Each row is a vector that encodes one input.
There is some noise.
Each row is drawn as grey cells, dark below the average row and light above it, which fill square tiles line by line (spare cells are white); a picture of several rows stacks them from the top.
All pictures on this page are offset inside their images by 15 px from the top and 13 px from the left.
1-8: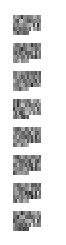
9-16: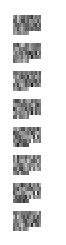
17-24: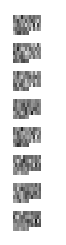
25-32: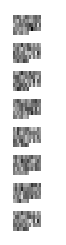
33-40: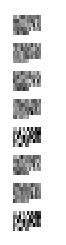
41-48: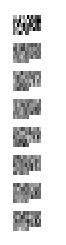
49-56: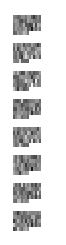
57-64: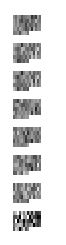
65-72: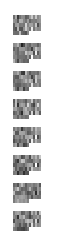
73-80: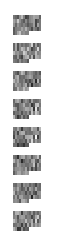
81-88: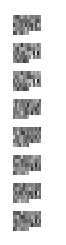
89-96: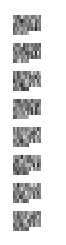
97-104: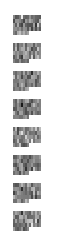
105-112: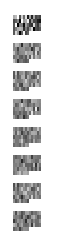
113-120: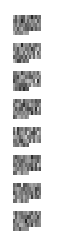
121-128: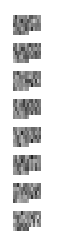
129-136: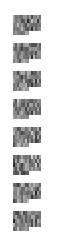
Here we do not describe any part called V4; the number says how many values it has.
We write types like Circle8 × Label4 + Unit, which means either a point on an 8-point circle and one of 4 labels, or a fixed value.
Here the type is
List2(Bool × V4).
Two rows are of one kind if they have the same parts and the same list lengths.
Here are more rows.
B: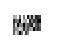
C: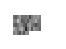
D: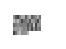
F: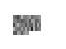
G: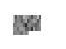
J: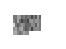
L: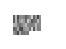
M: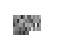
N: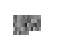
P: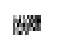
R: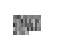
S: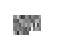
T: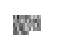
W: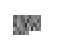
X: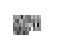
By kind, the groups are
B, P
C, D, F, G, J, N, R, W
L, M, S, T, X

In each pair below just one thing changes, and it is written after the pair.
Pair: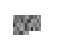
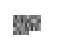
the value of V4 in item 2 of the list
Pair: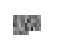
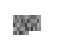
the true/false value in item 2 of the list
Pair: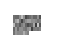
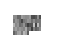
the true/false value in item 2 of the list
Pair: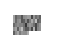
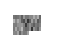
the true/false value in item 2 of the list
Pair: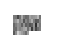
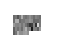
the value of V4 in item 1 of the list
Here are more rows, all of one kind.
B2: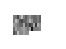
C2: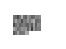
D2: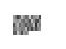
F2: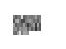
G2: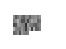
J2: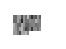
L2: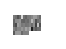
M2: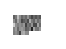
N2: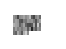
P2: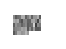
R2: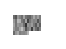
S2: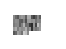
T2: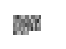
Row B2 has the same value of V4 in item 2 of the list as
G2, M2 and S2.
